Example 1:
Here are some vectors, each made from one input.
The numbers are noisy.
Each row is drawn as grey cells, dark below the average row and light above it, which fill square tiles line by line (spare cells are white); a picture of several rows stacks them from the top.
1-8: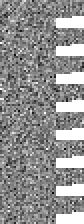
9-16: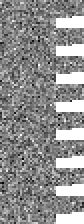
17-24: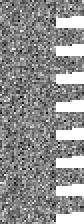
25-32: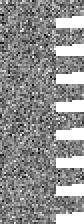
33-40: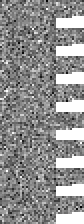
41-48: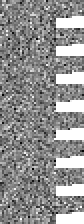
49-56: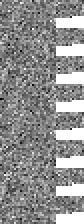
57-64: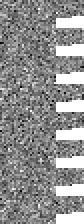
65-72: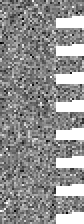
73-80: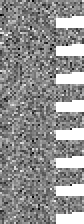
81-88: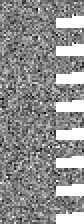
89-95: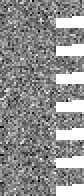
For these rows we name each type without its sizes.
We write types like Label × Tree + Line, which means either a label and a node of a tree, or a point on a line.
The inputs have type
(Bool × Bool × Bool × Bool + Unit) × Line.
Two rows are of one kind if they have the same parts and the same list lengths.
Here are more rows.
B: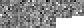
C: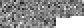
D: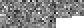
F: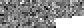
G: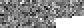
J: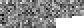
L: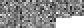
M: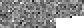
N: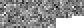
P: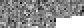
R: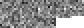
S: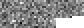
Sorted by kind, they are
B, C, D, L, N, P, R
F, G, J, M, S

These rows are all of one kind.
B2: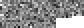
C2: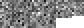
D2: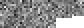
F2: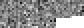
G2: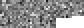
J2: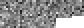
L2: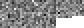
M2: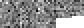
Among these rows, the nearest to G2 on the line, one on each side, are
B2 and D2.
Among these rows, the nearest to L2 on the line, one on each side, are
C2 and F2.
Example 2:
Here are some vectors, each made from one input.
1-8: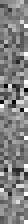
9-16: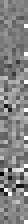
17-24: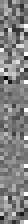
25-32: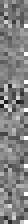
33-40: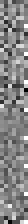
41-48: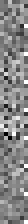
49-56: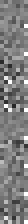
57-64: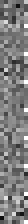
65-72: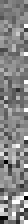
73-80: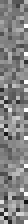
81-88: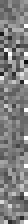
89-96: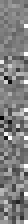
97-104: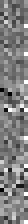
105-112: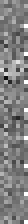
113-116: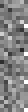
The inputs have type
(Circle13 + Unit) × Line6.
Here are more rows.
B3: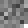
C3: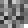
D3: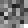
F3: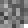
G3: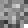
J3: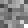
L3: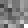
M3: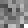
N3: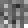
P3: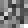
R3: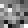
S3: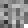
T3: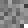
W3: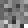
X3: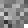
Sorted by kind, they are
B3, C3, D3, F3, G3, J3, L3, M3, P3, R3, S3, T3
N3, W3, X3

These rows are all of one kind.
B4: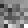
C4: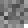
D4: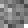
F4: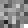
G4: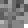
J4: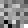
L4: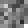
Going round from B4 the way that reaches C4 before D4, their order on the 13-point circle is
B4, C4, D4, F4, L4, G4, J4.
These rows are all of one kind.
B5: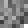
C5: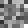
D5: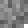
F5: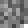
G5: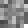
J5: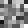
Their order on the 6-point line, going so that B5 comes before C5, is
B5, D5, F5, J5, C5, G5.
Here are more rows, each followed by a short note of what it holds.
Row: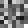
a point on a 6-point line
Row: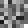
a point on a 13-point circle and a point on a 6-point line
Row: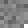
a point on a 6-point line
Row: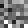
a point on a 6-point line
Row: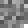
a point on a 13-point circle and a point on a 6-point line
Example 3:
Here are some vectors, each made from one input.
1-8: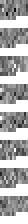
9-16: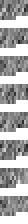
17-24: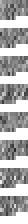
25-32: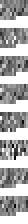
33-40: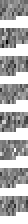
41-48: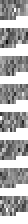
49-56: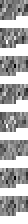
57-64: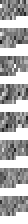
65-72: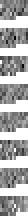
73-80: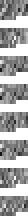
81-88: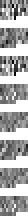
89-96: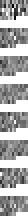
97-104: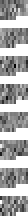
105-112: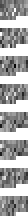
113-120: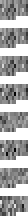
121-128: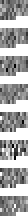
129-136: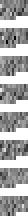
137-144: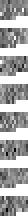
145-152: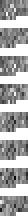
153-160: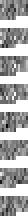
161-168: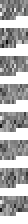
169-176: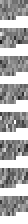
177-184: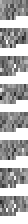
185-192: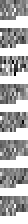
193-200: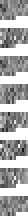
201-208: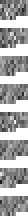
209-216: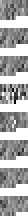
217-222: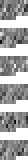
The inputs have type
List2(Line15).
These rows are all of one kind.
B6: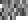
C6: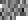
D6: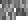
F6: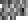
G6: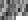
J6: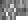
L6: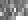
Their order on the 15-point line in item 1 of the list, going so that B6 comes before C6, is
G6, L6, J6, D6, F6, B6, C6.
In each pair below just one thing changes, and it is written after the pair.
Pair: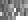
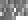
the place on the 15-point line in item 1 of the list
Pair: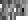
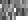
the place on the 15-point line in item 2 of the list
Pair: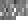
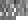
the place on the 15-point line in item 2 of the list
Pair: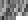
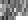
the place on the 15-point line in item 1 of the list
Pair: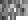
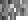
the place on the 15-point line in item 2 of the list
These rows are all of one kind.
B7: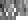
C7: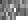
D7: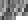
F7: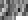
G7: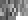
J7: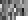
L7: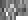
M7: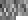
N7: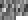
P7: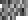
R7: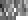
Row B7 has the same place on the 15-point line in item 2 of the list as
L7, M7 and N7.
